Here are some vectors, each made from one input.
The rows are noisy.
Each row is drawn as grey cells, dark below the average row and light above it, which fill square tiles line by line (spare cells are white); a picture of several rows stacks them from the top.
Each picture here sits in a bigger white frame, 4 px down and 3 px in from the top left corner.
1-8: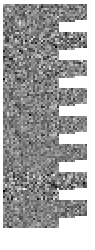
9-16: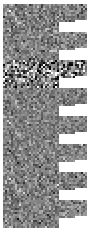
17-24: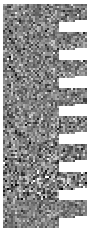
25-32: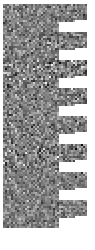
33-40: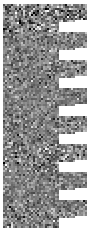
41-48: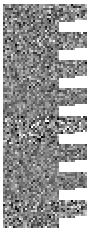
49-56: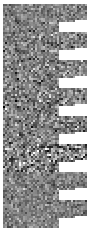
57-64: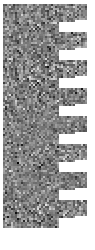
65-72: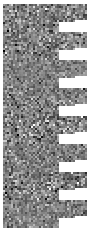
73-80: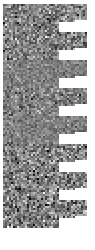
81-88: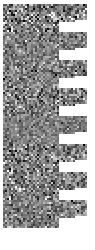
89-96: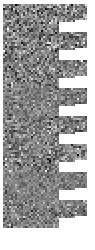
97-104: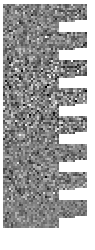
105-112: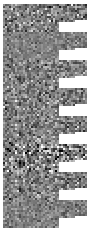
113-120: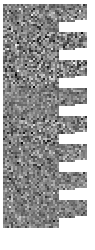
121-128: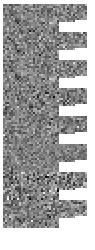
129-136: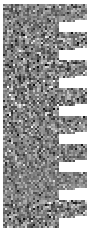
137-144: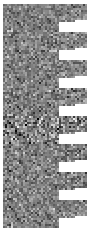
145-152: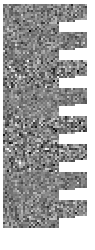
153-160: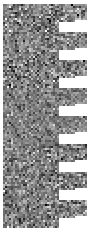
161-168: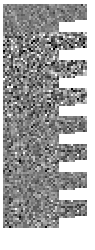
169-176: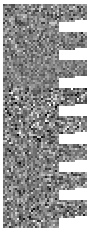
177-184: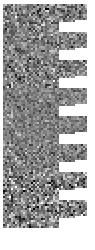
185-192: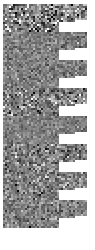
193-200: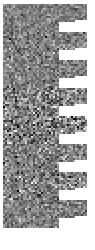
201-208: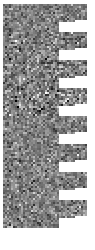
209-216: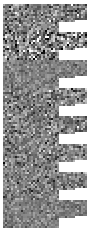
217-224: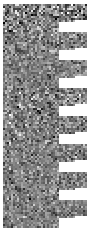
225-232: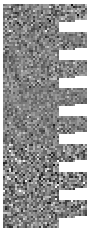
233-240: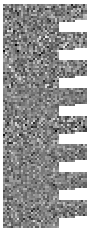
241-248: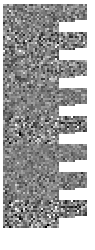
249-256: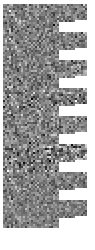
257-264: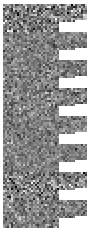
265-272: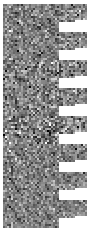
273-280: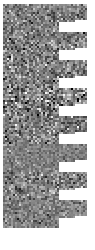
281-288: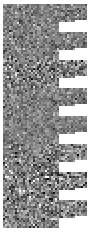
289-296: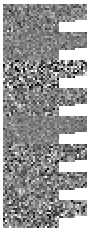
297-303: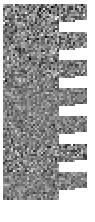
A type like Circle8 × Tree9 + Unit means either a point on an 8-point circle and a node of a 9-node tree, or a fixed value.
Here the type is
Bool × Bool × Bool × Bool + List3(Line11).
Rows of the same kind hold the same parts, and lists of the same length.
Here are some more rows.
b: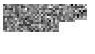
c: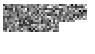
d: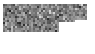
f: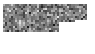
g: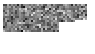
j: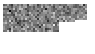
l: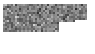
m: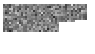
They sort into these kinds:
b, c, g
d, j
f
l
m

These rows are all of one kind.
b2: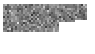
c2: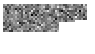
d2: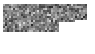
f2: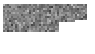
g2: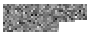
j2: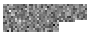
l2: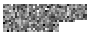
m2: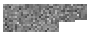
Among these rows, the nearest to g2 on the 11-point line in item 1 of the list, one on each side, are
f2 and l2.
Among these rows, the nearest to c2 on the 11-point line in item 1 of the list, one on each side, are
d2 and j2.
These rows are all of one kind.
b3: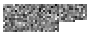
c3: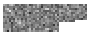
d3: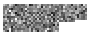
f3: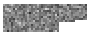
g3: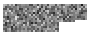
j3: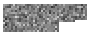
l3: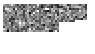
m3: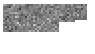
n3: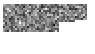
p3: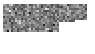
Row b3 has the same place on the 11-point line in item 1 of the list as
c3, f3, l3 and p3.
